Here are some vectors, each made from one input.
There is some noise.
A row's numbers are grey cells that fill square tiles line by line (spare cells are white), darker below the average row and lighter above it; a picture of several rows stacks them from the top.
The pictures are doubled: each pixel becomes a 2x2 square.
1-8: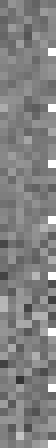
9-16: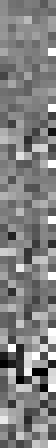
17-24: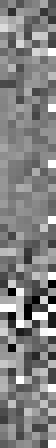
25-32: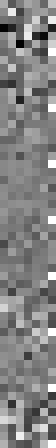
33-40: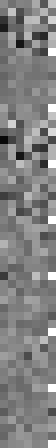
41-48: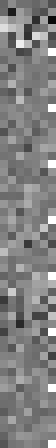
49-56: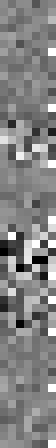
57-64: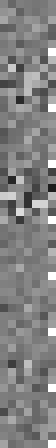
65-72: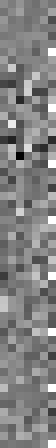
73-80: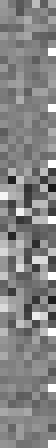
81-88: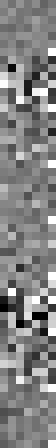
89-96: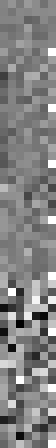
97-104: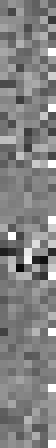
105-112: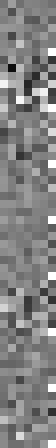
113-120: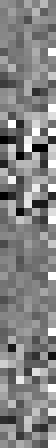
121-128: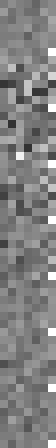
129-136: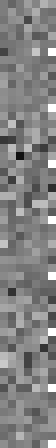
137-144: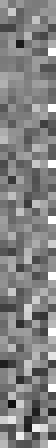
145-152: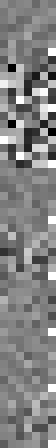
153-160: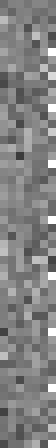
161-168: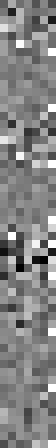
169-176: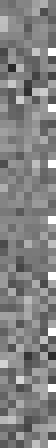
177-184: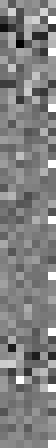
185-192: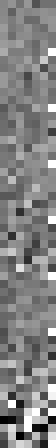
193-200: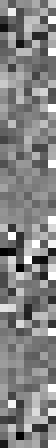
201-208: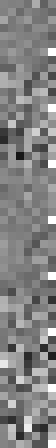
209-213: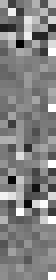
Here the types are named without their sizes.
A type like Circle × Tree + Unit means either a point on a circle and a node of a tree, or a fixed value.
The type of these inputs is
(Circle + Unit) × Line.
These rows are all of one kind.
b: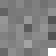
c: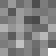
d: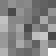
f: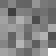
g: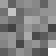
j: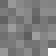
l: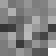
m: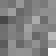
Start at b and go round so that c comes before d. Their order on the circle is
b, m, f, c, d, l, j, g.
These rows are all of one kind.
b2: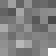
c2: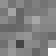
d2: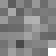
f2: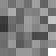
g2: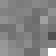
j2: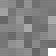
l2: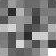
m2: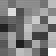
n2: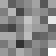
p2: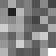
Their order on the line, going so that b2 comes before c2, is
l2, f2, m2, j2, b2, p2, g2, c2, d2, n2.
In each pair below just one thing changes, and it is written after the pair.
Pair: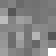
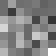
the place on the circle
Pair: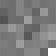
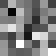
the place on the circle
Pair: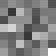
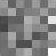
the place on the line
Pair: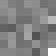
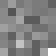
the place on the line
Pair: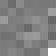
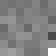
the place on the circle
